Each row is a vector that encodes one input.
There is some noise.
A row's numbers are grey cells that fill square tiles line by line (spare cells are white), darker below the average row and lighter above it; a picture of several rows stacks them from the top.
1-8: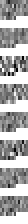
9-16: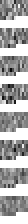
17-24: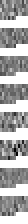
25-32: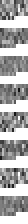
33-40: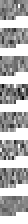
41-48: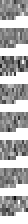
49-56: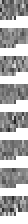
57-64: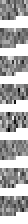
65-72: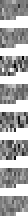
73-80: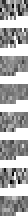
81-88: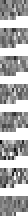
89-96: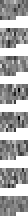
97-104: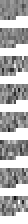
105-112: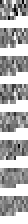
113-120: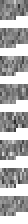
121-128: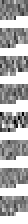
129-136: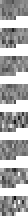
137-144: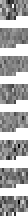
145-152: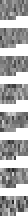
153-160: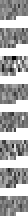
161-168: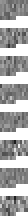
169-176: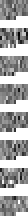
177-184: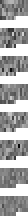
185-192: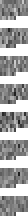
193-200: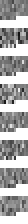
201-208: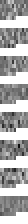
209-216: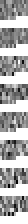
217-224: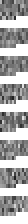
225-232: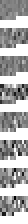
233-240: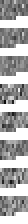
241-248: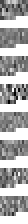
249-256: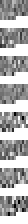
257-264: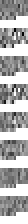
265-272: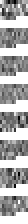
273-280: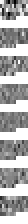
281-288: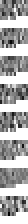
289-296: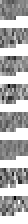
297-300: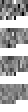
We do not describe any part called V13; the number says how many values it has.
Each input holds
a true/false value and a value of V13, together with either one of 5 labels, or a point on an 8-point line.
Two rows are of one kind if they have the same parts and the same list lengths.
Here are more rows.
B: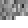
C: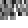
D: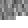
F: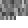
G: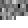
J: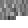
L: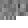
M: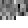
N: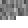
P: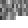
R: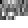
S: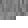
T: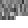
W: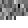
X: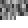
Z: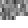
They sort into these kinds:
B, D, G, W
C, F, J, L, M, N, P, R, S, T, X, Z

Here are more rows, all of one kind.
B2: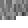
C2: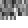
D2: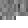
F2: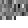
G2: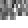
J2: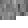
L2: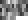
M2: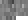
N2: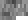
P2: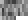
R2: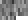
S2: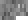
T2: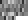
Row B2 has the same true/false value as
J2, P2, R2 and T2.
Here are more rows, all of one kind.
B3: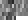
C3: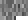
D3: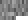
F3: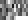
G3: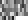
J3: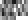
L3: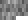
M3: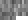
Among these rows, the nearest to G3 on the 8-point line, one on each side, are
D3 and L3.
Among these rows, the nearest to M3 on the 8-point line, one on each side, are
F3 and J3.
